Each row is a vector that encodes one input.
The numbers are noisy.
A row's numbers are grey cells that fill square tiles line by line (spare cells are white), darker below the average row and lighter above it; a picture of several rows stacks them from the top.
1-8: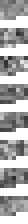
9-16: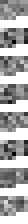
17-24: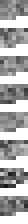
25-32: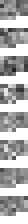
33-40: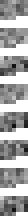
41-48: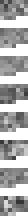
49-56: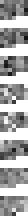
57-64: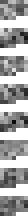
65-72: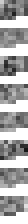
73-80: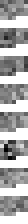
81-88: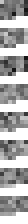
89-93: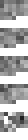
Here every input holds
either a point on a 5-point line and a point on a 7-point line, or a point on a 6-point line.
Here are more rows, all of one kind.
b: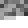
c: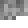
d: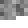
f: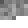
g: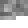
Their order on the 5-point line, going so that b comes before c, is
b, g, f, c, d.
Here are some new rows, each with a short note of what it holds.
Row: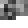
a point on a 6-point line
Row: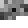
a point on a 6-point line
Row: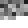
a point on a 5-point line and a point on a 7-point line
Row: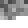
a point on a 5-point line and a point on a 7-point line
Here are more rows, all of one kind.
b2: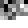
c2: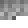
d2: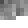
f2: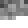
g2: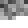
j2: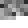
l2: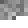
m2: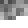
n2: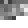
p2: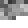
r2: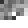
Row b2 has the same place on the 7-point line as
d2 and f2.
